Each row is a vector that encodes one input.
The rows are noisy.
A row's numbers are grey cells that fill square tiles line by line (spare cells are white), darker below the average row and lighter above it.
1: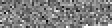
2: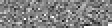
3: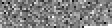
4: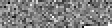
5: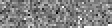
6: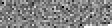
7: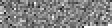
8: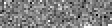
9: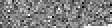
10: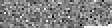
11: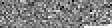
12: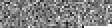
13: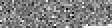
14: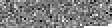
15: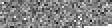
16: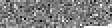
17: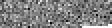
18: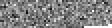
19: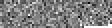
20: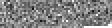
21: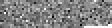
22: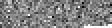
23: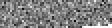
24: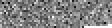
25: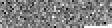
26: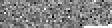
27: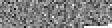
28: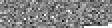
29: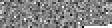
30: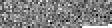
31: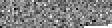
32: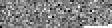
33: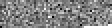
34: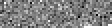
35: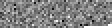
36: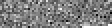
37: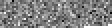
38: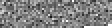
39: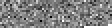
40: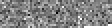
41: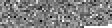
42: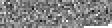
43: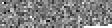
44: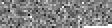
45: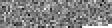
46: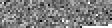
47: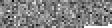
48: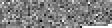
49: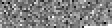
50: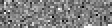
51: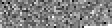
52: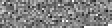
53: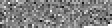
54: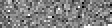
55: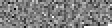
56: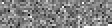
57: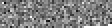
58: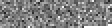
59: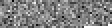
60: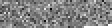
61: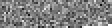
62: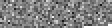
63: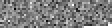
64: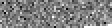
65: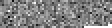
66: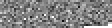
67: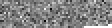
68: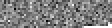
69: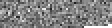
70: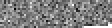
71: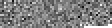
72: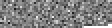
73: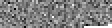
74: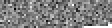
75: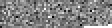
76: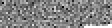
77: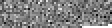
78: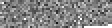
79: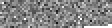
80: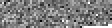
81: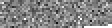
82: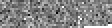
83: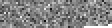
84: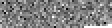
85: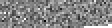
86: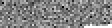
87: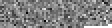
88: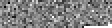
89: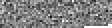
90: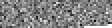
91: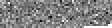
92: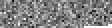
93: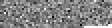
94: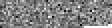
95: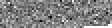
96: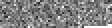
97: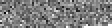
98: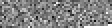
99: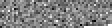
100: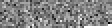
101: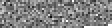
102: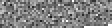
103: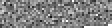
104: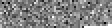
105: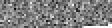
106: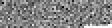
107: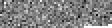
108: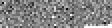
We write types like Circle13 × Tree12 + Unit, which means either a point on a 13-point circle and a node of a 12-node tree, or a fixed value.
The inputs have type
Label6 × Tree9.
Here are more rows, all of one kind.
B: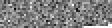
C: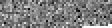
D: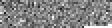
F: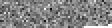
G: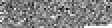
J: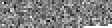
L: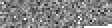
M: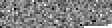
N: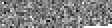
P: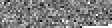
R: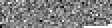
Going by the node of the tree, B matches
C, J, N and P.
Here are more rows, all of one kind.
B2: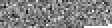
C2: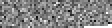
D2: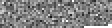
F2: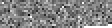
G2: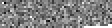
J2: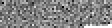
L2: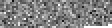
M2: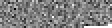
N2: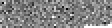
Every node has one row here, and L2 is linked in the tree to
D2 and N2.
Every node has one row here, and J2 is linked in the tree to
C2 and N2.
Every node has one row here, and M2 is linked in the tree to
B2 and N2.
